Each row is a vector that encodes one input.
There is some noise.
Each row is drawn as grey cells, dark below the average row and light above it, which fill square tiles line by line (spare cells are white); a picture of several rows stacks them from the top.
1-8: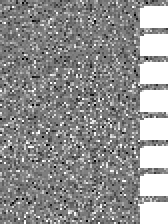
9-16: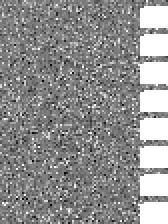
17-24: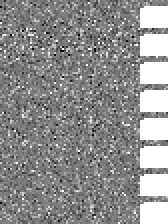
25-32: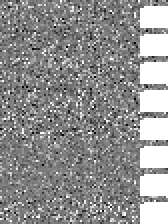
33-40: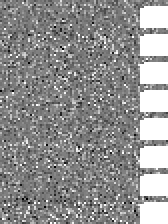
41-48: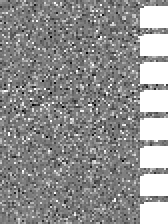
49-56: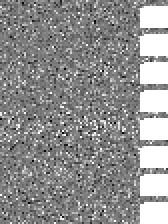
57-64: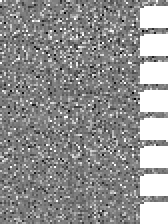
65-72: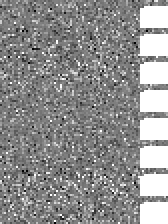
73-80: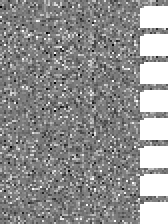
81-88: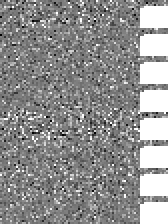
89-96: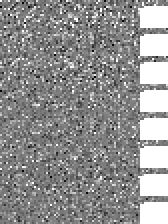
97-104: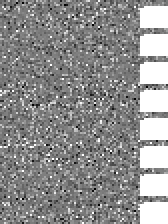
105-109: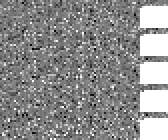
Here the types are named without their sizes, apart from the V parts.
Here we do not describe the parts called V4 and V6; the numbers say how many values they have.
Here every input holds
a point on a line, together with either three true/false values and a value of V4, or a value of V6.
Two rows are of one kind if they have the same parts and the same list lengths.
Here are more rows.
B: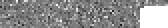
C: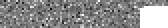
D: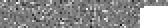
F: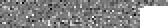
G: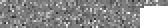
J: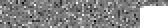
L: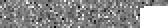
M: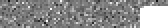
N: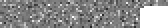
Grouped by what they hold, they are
B, C, F, G, L, N
D, J, M

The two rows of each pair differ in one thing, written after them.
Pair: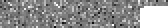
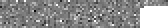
the place on the line
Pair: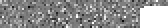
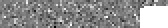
one of the three true/false values
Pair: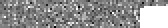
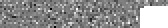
the value of V4
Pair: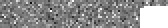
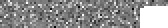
the value of V4
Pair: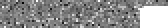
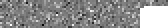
the place on the line
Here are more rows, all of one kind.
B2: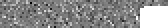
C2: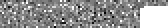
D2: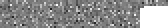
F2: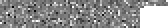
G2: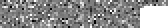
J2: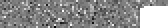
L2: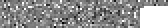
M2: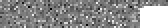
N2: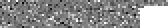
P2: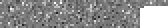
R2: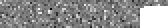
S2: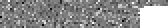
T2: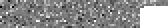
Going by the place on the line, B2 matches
D2 and R2.
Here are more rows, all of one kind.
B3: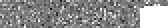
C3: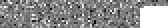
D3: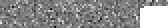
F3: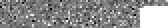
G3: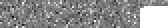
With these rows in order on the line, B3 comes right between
C3 and D3.
